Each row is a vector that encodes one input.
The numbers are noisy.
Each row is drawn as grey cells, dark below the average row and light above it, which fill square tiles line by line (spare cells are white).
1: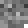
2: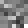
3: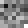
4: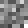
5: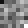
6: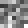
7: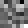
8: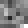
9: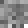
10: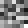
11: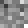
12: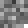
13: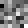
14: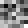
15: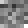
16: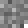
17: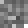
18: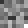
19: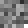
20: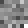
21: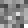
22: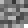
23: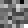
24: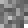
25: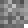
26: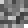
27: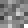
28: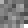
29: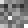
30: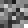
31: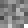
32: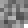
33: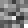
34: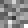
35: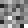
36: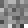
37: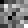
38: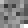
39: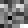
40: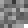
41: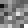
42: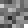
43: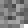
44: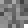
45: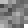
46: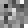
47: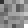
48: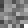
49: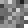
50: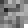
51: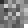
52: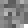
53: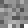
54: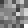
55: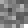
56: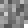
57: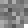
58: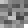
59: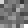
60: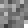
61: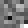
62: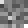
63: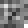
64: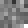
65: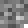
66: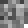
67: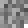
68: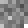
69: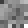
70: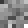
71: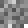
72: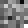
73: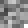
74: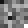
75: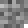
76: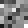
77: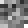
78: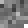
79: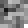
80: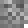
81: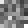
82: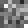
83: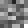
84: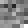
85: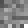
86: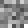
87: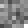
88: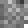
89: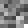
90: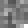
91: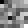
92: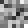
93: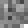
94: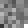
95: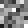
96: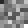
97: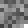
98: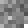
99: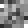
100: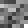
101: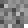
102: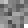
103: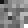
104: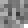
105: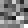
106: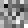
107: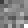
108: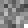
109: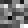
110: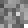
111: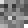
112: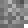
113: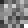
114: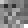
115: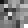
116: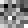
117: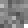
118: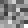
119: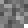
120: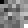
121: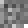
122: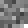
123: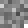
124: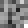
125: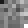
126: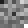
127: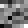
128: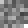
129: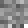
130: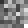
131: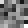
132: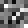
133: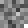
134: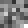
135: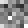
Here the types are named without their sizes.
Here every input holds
either a point on a line, or a list of points on a circle.
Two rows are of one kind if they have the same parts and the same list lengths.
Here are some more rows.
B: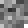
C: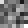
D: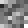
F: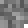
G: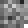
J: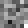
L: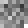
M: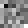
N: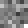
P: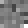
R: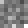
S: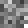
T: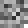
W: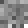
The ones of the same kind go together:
B, D, J, L, N
C, F, M, P, R
G, S, T
W

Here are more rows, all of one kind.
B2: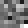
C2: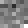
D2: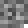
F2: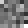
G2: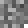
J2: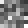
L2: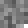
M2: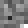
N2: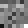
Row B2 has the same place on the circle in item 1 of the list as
C2, L2 and M2.
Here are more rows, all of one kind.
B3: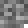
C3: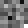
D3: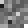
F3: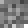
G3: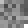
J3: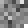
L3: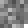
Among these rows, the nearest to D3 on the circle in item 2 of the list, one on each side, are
C3 and L3.
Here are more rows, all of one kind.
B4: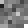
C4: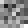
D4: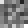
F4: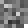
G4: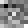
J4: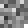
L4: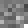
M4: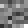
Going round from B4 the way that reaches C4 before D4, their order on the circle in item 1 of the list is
B4, G4, C4, D4, M4, J4, F4, L4.
